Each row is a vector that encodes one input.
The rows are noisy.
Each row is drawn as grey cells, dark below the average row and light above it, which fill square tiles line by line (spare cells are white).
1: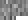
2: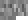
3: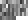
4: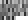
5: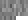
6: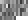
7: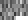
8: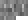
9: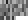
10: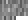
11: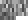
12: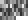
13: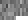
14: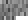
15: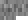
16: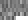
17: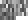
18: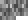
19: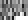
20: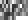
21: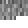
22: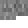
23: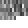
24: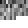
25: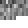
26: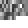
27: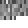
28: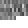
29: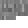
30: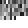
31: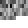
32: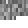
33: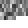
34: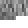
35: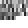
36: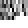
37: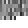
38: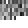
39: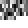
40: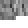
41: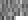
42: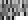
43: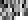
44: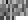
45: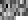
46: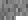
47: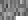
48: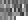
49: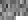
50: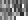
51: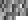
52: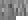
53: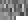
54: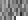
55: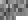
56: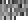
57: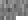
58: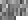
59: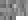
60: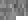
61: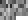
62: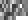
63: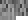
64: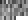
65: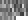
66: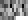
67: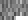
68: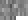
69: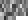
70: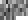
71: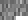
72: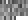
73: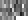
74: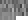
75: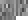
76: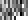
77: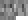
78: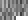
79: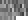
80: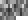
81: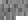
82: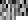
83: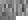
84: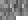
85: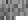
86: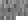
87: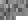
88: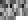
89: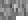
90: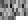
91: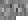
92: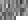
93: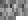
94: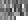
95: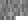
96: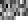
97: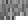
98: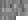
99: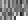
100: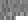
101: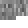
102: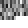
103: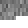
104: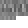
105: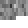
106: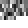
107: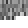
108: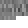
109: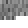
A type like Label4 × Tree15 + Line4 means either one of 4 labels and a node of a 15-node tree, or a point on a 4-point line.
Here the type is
List2(Bool × Line4).
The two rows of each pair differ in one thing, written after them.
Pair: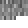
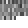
the true/false value in item 2 of the list
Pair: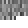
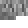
the true/false value in item 2 of the list
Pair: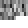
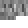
the place on the 4-point line in item 1 of the list
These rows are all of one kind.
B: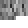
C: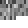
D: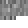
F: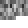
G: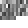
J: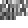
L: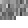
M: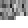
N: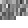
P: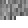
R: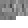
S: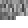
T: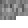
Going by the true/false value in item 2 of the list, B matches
R and T.
